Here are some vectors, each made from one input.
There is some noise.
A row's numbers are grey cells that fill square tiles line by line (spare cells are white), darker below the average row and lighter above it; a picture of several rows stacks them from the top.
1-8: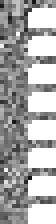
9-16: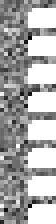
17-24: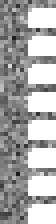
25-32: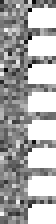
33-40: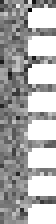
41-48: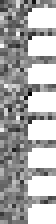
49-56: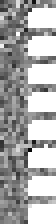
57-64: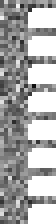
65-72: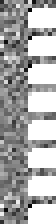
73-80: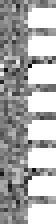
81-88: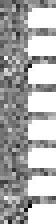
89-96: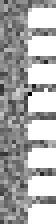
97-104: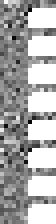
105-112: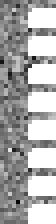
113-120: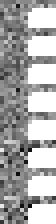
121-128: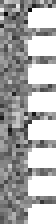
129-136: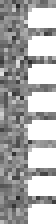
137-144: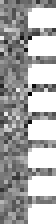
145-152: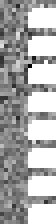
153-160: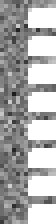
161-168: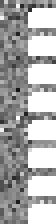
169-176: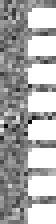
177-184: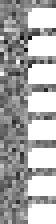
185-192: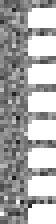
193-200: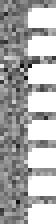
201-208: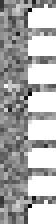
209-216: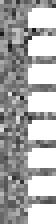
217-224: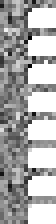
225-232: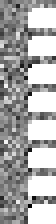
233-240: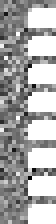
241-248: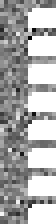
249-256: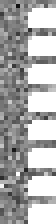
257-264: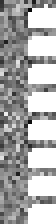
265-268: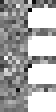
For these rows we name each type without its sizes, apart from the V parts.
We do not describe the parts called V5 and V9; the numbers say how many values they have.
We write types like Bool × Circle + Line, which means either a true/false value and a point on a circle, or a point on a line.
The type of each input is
Circle + Label × Label + V5 × V9.
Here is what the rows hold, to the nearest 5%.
About 30% of them hold a point on a circle. About 35% of them hold two labels. The rest hold a value of V5 and a value of V9.
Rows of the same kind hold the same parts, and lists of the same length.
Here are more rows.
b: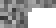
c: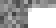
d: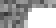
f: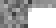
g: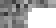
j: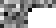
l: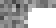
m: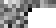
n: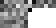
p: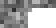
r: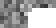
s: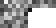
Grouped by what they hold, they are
b, p, r
c, d, f, g, l
j, m, n, s

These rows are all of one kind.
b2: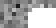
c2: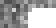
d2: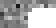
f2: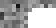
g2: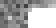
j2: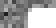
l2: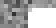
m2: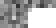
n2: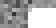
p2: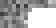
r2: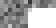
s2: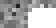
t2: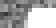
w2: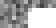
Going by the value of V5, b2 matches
d2, f2 and s2.
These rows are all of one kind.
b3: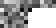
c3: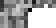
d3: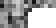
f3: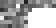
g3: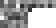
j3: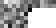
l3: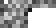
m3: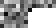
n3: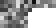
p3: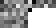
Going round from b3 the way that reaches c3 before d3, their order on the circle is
b3, j3, l3, p3, c3, d3, n3, f3, g3, m3.
